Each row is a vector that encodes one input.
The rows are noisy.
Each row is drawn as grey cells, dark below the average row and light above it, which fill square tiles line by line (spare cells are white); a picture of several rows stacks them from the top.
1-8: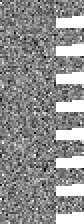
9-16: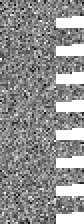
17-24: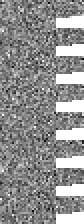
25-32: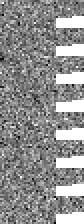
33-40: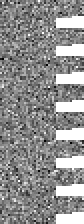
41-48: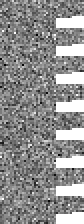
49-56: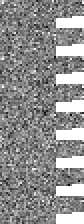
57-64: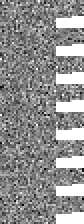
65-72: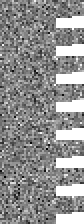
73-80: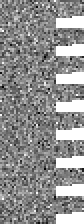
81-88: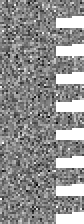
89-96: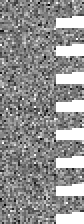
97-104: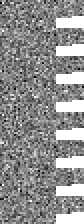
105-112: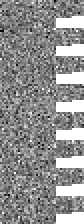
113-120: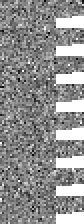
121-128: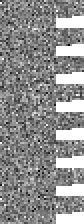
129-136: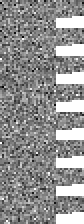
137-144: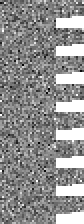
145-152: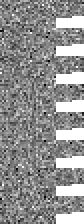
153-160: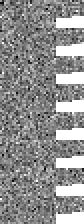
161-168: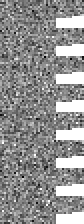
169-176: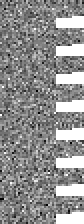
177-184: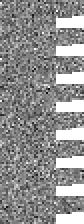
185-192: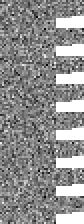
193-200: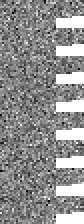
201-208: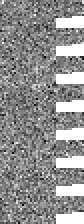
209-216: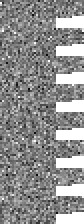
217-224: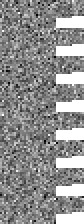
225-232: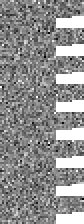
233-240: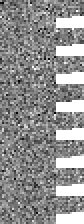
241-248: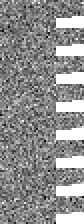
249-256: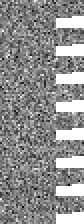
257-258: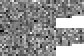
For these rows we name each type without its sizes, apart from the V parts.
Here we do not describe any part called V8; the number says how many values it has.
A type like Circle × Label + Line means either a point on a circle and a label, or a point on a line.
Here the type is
(Bool × Bool × Bool × Bool + V8) × Label × (Label + Line).
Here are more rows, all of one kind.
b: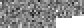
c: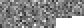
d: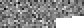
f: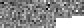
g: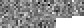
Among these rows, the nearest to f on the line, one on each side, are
d and g.
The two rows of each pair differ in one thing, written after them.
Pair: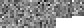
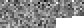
the place on the line
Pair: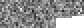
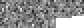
one of the four true/false values
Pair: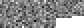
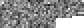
the label
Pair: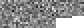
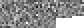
the place on the line
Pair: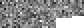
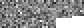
one of the four true/false values
